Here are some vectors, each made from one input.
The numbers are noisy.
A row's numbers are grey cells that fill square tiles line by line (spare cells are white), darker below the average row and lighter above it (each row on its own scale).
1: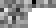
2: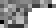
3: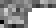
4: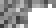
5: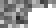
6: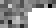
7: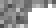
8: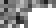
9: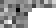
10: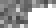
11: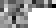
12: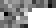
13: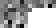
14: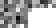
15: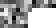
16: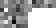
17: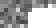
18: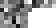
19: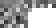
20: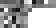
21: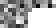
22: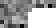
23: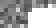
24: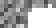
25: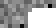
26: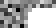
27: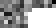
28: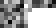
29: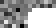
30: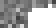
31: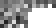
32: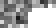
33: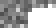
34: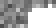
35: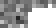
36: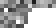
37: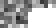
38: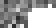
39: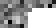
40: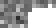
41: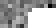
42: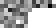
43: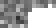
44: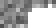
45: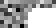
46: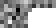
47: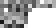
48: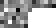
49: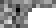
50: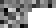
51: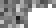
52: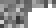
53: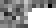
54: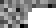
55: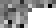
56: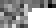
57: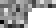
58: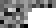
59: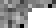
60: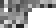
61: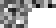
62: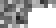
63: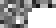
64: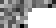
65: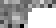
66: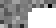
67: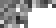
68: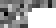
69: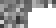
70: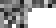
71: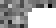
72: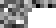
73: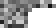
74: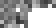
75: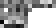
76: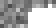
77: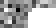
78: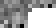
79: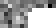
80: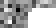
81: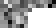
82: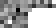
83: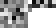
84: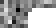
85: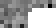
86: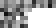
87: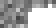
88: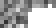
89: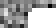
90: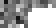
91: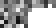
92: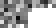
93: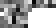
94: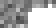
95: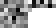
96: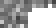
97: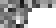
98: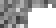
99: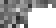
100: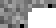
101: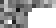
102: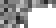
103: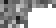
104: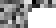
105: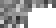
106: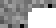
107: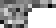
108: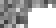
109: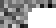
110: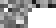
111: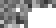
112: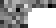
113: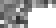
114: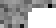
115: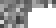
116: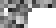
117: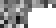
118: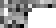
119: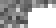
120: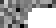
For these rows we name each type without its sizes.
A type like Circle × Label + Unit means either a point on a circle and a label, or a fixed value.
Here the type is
(Bool × Bool × Bool + Unit) × Label × (Tree + Unit).
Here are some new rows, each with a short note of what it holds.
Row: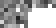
a label and a node of a tree
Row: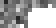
a label and a node of a tree
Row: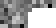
a label, a node of a tree and three true/false values
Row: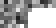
a label and a node of a tree
